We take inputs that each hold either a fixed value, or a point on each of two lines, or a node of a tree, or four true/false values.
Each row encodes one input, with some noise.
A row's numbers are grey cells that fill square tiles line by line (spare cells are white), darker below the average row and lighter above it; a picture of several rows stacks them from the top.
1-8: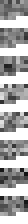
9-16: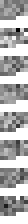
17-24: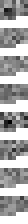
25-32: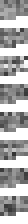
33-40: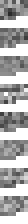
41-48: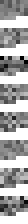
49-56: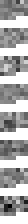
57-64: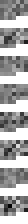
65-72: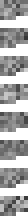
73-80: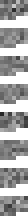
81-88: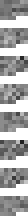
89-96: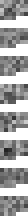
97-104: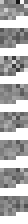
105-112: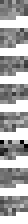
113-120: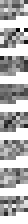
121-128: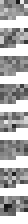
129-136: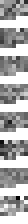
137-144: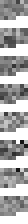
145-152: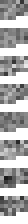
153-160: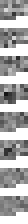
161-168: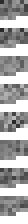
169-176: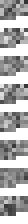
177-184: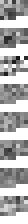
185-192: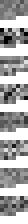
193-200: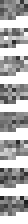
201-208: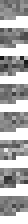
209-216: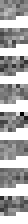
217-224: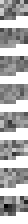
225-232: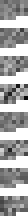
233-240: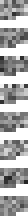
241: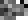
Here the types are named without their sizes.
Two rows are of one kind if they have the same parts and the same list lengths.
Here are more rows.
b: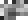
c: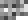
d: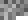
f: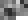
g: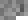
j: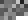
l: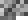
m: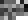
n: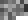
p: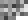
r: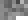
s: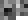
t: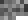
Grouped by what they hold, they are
b, l, s
c, p
d, g, j, m, n, r, t
f

